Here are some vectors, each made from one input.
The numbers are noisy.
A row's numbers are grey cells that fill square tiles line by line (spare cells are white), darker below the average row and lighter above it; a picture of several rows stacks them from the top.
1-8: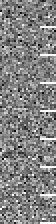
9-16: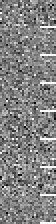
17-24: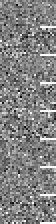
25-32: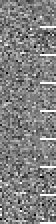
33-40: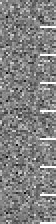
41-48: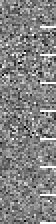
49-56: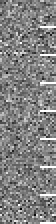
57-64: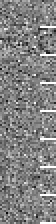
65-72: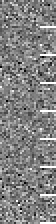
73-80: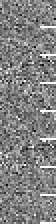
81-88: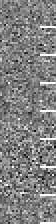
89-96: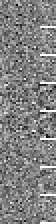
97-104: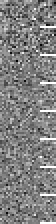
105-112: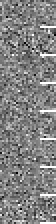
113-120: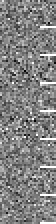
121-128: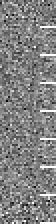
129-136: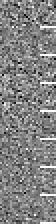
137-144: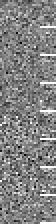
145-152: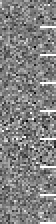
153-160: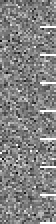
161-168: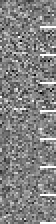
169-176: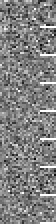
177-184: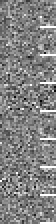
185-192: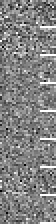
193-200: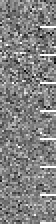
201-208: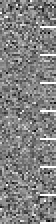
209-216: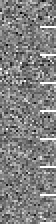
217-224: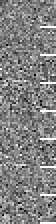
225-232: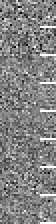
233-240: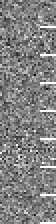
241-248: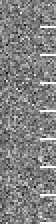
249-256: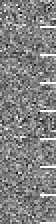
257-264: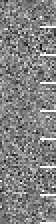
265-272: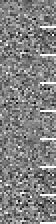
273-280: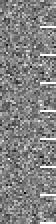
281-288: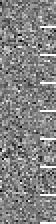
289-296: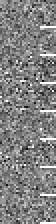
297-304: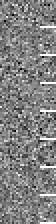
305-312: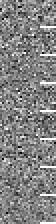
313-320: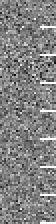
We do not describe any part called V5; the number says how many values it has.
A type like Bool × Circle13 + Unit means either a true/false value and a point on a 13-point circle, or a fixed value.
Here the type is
Bool × (Line7 + List2(V5)).
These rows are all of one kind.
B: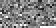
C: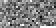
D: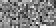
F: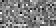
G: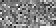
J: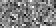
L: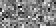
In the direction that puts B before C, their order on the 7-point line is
L, G, F, B, C, D, J.
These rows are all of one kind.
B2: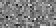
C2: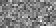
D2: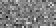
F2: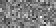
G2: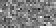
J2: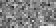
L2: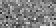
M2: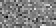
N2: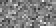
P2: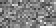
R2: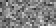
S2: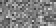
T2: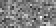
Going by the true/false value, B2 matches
D2, L2 and M2.
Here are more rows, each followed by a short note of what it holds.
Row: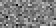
a true/false value, together with a list of one item
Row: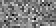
a true/false value, together with the empty list
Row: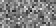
a true/false value, together with the empty list
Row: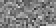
a true/false value, together with a list of two items
